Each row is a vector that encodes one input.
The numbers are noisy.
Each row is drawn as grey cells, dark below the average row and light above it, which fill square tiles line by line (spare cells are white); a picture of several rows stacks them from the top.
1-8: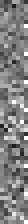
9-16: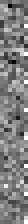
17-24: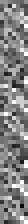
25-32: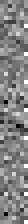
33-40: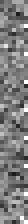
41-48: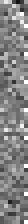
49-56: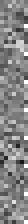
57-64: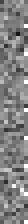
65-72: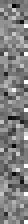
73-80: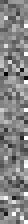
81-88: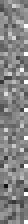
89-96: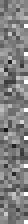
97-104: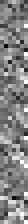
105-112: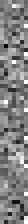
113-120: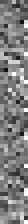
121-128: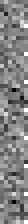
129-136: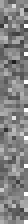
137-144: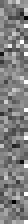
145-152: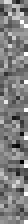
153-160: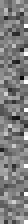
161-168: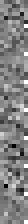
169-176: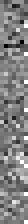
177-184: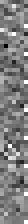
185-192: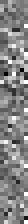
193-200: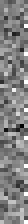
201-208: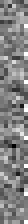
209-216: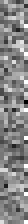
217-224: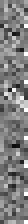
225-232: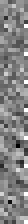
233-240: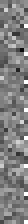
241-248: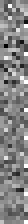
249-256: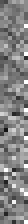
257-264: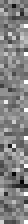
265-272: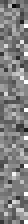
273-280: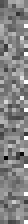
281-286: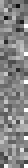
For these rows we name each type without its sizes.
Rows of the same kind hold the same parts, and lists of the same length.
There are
2 kinds of row.
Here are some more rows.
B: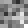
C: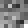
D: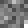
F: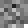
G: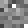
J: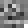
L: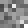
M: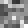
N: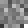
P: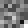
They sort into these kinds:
B, C, D, F, M, P
G, J, L, N

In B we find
a point on a line and three true/false values.
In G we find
a point on a line.
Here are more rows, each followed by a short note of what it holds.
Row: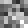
a point on a line and three true/false values
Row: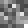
a point on a line and three true/false values
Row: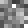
a point on a line
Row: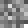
a point on a line and three true/false values
